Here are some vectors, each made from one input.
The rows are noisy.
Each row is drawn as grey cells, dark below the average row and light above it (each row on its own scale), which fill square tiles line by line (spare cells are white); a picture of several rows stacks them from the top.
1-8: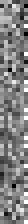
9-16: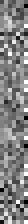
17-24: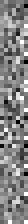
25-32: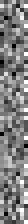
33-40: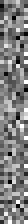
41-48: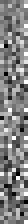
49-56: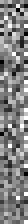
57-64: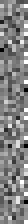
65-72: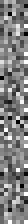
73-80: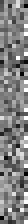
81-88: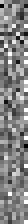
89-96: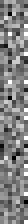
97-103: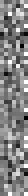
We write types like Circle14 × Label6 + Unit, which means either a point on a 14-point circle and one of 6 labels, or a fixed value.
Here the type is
Bool × Label5 + Label9.
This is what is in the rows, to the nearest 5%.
About 45% of them hold one of 5 labels and a true/false value. The rest hold one of 9 labels.
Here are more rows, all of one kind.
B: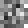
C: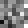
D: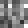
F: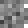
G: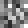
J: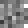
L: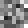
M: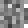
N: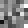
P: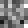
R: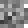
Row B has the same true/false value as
G, L and M.
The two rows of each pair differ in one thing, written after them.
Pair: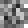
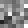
the true/false value
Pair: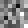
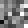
the true/false value
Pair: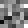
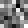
the true/false value
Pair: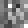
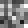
the true/false value
